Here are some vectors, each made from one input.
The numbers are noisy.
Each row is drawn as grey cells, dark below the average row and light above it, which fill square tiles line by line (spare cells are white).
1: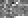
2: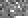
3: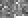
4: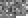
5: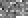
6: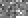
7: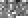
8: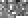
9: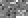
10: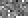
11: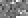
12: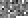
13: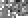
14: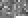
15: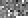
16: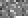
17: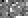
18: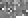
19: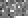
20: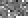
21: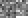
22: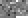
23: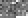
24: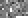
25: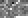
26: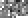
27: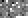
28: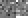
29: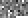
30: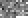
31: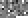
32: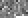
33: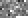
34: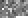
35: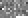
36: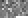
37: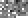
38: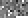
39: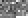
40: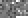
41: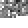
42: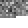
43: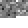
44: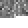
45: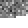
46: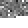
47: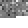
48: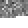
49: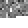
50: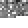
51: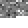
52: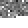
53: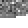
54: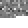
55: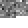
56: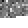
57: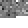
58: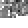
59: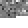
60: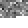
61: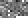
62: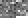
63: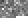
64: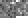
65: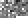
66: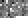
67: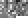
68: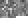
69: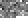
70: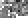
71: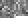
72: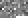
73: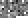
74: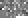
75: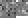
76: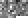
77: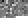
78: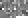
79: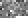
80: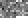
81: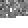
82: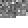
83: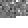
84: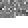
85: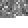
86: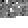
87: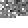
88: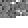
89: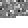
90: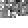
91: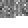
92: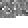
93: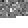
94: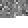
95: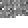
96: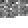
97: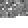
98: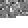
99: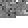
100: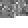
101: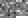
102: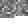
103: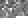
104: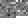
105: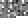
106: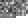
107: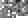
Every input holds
either a point on a 6-point line, or a point on a 7-point line, or three true/false values.
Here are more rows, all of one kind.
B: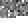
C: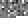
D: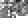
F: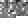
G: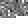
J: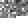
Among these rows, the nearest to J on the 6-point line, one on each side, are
D and F.
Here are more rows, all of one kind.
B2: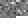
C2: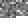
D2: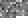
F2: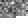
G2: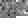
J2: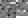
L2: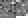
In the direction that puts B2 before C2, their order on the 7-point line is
F2, L2, B2, G2, J2, C2, D2.
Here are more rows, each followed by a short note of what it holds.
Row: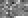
three true/false values
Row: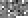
a point on a 6-point line
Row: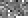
a point on a 6-point line
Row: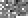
a point on a 6-point line
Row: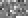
three true/false values
